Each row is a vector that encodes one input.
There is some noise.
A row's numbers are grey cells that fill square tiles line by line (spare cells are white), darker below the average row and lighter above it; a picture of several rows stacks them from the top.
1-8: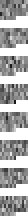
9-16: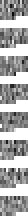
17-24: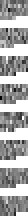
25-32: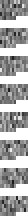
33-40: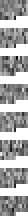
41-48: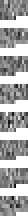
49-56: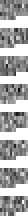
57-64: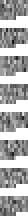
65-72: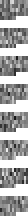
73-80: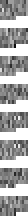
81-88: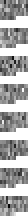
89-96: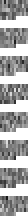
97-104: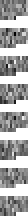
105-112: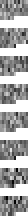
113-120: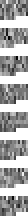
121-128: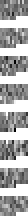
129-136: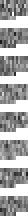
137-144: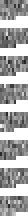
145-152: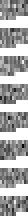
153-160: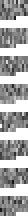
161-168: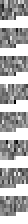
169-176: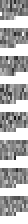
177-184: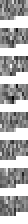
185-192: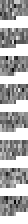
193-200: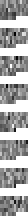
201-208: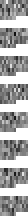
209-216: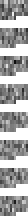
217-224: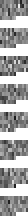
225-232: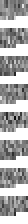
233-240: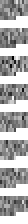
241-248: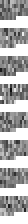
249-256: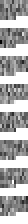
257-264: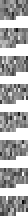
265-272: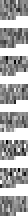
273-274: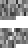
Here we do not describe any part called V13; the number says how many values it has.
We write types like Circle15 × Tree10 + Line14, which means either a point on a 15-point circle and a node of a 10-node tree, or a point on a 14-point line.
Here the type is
Bool × Line5 × (Line7 + V13).
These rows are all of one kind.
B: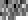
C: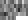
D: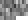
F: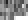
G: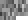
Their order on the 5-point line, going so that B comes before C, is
G, D, B, F, C.
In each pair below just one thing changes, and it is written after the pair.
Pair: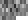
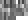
the place on the 5-point line
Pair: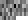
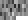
the place on the 7-point line
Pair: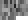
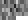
the place on the 5-point line
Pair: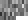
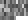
the place on the 5-point line
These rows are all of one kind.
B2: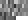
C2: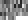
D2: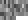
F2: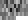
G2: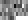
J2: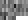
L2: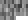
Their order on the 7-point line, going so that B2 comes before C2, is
B2, G2, D2, L2, C2, F2, J2.
